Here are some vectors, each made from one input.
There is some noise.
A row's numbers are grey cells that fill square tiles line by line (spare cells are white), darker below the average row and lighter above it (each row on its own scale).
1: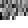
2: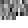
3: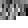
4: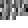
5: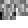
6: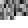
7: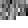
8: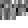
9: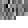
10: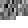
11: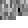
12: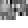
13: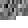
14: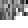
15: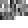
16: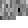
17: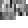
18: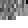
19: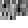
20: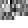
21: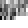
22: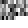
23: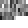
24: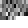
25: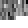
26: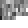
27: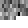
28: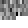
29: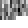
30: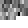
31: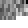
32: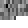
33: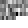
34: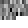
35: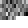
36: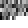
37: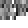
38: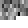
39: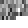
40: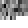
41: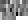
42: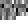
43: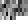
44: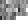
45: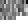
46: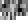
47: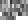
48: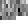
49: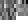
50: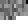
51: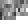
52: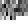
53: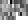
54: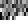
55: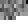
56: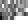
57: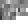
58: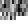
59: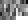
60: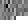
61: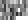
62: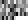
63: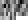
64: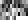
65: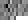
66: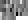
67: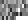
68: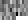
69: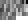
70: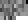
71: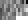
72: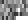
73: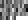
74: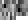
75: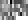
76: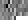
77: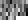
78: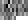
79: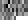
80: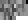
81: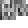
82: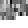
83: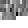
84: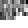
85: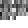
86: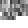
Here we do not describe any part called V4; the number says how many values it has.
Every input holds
a point on a 5-point line, together with either a node of a 7-node tree, or a value of V4.
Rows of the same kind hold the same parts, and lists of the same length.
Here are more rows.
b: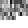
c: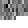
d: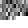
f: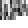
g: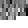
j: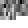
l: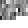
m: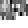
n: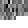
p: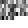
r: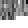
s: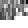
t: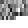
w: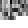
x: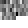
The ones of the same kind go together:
b, f, l, m, p, r, s, t, w, x
c, d, g, j, n

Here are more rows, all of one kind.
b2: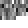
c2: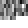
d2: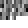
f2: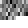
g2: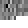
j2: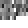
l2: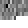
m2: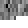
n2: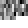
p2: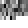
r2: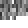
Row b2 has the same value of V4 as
d2, j2 and r2.
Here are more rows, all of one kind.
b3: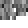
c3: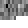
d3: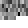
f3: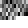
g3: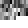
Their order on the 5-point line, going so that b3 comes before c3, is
d3, b3, g3, c3, f3.
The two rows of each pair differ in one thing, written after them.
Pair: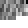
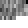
the place on the 5-point line
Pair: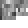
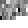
the place on the 5-point line
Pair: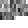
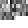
the node of the tree
